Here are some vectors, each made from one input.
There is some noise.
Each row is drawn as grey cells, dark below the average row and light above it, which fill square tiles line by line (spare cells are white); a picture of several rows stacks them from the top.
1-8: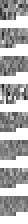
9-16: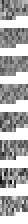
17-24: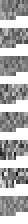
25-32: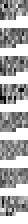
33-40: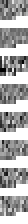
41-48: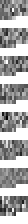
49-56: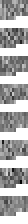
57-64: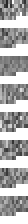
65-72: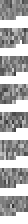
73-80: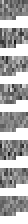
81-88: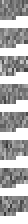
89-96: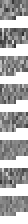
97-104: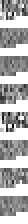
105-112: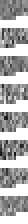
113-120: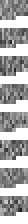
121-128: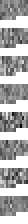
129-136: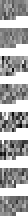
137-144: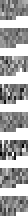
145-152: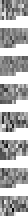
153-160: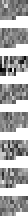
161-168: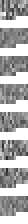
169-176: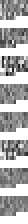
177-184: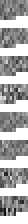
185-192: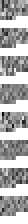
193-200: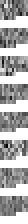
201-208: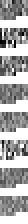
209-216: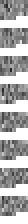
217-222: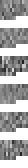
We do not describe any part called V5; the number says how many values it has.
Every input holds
either a node of an 8-node tree and a value of V5, or a node of a 13-node tree.
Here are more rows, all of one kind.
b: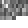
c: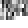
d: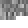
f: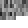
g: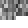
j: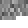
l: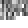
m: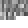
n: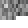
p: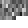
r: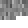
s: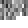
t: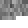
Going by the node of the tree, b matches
d and j.
